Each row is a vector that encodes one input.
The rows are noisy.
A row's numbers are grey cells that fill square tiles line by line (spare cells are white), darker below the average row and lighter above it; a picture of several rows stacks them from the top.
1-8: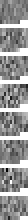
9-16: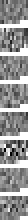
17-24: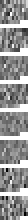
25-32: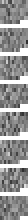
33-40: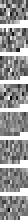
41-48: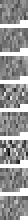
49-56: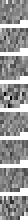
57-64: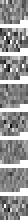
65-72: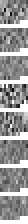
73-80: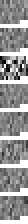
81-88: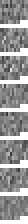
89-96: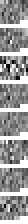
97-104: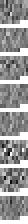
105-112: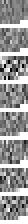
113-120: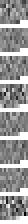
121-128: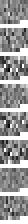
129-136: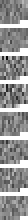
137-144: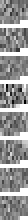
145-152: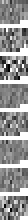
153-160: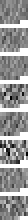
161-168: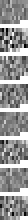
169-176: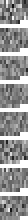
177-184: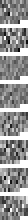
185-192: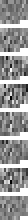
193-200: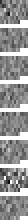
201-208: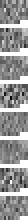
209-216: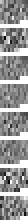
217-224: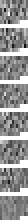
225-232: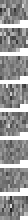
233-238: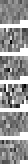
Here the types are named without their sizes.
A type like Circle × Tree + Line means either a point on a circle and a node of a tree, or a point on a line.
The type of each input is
(Label + Line) × Line.
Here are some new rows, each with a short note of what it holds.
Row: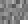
a label and a point on a line
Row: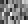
a label and a point on a line
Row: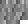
a label and a point on a line
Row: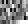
a point on each of two lines
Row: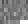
a label and a point on a line
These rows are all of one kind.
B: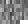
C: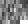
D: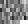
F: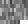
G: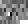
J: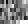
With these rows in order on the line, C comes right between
B and J.
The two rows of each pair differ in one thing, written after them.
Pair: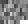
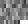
the label
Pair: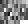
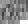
the label
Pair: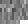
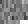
the place on the line
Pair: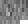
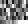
the label
